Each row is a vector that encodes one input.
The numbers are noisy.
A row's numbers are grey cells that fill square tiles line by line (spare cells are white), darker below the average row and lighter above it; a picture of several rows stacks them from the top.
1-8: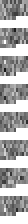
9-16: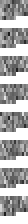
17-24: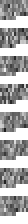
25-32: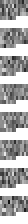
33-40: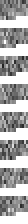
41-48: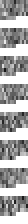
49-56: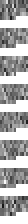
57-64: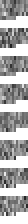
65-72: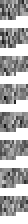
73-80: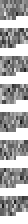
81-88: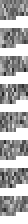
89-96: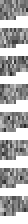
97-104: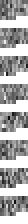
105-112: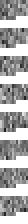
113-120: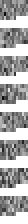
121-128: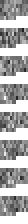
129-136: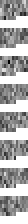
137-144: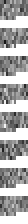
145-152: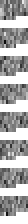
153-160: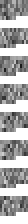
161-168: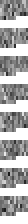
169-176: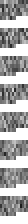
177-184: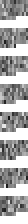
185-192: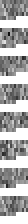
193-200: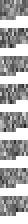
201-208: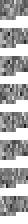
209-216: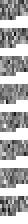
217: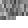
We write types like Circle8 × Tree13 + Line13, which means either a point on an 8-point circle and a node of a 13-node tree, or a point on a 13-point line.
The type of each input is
Bool × Bool × Bool + Circle16 + Line5.
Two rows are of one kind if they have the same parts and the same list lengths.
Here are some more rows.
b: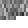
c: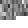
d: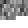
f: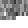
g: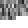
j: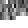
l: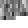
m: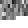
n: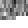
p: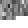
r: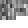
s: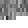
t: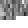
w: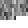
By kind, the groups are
b, c, f, l, m, n, p, t
d, r, s, w
g, j

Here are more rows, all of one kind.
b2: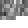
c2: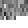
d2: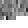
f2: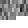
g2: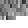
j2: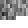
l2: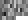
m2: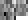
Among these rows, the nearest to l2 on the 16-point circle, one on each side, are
b2 and j2.
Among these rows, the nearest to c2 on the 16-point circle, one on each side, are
f2 and m2.
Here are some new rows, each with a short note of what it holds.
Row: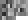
a point on a 16-point circle
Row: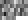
a point on a 16-point circle
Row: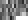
a point on a 5-point line
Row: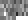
three true/false values
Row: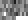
three true/false values
